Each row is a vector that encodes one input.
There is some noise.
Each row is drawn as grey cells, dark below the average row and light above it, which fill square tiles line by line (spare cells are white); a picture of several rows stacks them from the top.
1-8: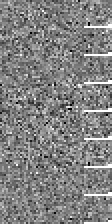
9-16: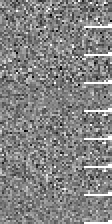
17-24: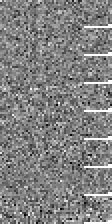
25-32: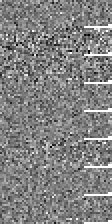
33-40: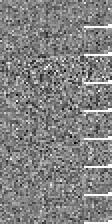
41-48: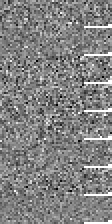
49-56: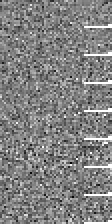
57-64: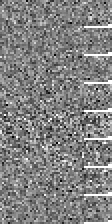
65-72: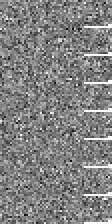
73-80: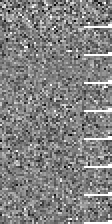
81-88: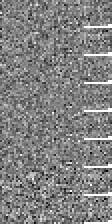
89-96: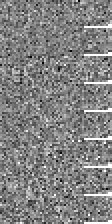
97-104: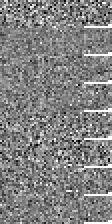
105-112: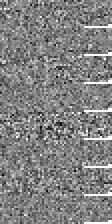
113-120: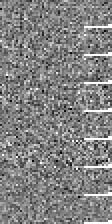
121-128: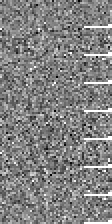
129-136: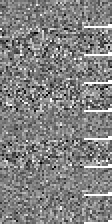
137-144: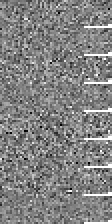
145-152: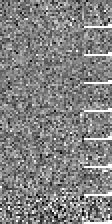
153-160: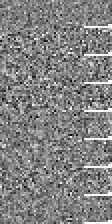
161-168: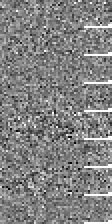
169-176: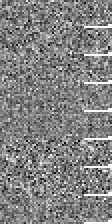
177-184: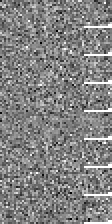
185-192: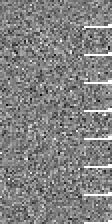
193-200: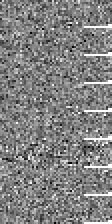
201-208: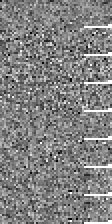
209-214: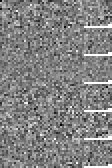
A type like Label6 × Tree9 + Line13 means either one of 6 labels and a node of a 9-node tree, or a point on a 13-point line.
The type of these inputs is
(Circle9 + Line9) × Line9.
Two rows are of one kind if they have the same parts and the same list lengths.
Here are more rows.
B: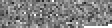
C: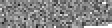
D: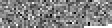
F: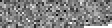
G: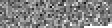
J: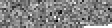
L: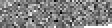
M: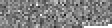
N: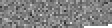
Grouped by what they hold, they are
B, F, G, J, M, N
C, D, L

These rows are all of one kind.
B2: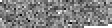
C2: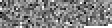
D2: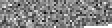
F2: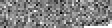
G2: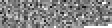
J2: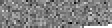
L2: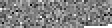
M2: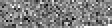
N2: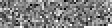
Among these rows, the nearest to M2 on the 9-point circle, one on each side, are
F2 and J2.
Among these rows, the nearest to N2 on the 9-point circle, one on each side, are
C2 and L2.
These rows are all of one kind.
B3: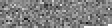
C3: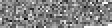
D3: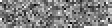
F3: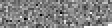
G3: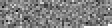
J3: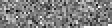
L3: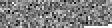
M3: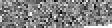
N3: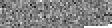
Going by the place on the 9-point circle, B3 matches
C3, F3 and G3.
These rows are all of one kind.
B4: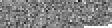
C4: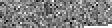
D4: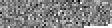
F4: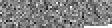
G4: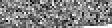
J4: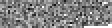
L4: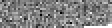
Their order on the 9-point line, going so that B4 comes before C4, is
J4, L4, D4, B4, F4, G4, C4.
